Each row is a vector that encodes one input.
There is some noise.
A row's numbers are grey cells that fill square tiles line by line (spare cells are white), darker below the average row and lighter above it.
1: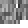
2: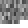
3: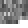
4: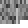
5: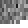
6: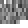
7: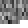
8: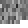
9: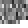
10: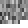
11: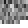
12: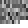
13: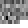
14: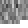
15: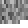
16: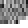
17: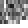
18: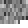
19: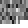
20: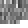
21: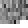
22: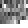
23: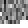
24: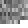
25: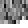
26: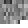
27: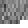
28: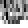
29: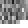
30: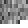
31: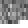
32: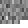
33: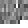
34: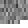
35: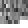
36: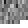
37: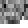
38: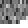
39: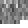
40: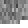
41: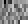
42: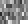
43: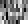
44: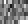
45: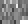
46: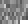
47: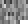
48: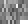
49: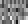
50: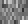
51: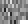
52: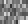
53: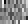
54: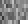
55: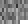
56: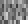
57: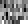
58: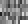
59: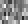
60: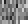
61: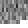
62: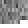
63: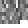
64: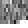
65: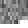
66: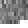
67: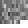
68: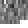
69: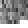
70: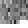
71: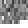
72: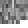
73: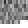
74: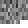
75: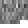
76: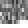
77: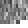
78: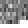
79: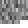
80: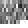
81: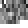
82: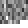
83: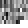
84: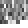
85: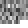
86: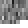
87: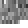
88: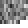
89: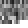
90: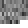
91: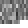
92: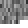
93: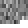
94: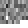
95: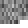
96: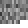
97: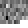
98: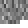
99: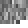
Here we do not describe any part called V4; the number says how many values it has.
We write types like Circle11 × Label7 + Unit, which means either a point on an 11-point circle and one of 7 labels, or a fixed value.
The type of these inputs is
List2(Bool × V4).
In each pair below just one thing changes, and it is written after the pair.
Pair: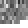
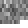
the true/false value in item 1 of the list
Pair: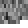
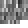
the value of V4 in item 2 of the list
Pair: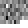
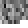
the value of V4 in item 2 of the list
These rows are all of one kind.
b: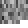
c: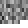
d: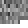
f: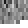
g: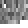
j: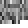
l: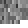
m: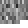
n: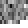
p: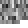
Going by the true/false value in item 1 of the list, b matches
c, j, l and n.
